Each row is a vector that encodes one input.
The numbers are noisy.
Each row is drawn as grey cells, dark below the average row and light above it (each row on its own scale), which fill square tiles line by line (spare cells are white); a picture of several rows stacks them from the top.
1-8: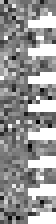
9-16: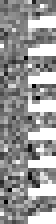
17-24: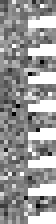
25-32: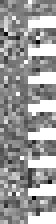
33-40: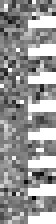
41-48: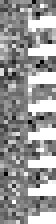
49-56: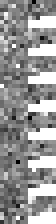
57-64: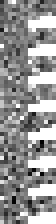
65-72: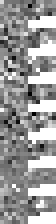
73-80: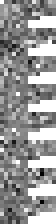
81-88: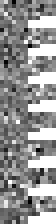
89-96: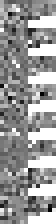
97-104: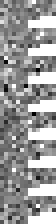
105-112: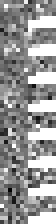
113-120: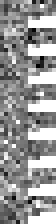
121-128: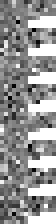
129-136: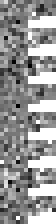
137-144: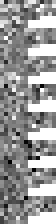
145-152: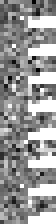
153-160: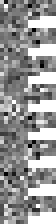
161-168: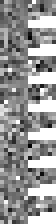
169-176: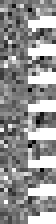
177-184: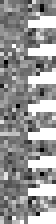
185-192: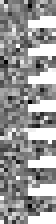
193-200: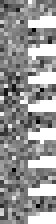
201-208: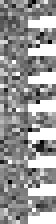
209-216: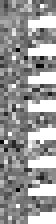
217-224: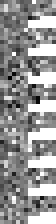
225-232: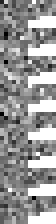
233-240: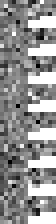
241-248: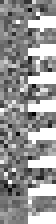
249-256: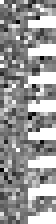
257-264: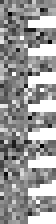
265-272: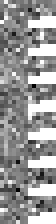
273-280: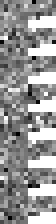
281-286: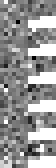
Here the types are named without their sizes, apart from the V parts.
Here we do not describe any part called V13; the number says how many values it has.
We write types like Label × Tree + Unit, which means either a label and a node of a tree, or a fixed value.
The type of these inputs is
(Label + Tree) × Line × V13.
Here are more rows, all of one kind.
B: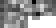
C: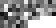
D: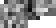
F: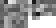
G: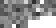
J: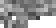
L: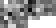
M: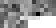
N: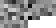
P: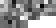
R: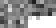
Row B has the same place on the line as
G, L and M.
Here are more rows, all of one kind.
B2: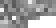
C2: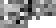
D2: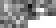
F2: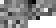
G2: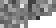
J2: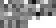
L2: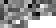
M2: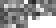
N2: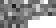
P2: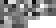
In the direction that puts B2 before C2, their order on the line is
F2, L2, B2, G2, D2, P2, J2, M2, N2, C2.
